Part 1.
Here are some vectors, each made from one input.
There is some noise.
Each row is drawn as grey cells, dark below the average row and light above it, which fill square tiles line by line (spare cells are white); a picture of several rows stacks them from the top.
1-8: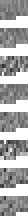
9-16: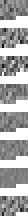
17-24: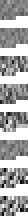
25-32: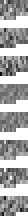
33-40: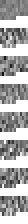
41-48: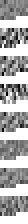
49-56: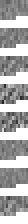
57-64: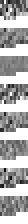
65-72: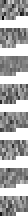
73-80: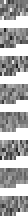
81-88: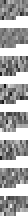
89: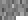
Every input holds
a point on an 8-point line and a true/false value.
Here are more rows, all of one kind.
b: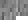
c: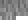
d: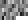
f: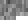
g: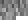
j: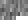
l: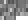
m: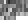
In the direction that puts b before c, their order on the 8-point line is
m, f, b, c, g, l, d, j.
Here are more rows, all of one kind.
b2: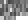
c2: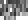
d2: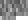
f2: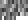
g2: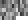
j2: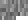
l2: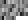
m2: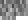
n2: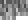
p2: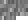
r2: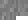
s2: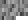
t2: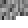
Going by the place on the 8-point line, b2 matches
c2 and d2.
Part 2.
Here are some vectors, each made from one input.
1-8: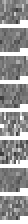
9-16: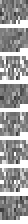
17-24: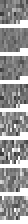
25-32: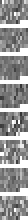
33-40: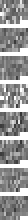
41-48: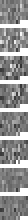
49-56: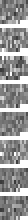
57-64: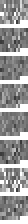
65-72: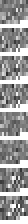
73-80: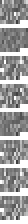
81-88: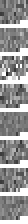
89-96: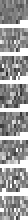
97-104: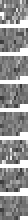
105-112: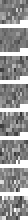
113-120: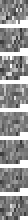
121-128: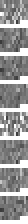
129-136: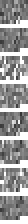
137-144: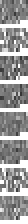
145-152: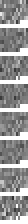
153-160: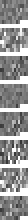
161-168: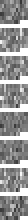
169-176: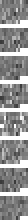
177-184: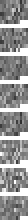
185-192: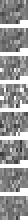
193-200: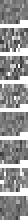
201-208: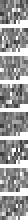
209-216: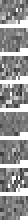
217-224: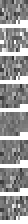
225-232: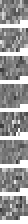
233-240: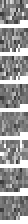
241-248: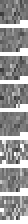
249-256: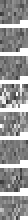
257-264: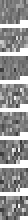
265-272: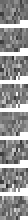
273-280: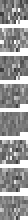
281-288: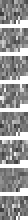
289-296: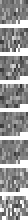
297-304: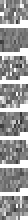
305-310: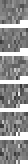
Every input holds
a node of a 7-node tree, together with either a fixed value, or three true/false values.
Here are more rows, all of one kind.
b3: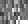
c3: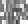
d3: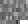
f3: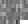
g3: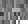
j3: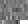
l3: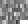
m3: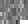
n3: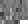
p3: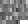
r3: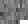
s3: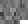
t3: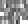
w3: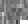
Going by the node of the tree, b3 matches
j3, n3 and w3.
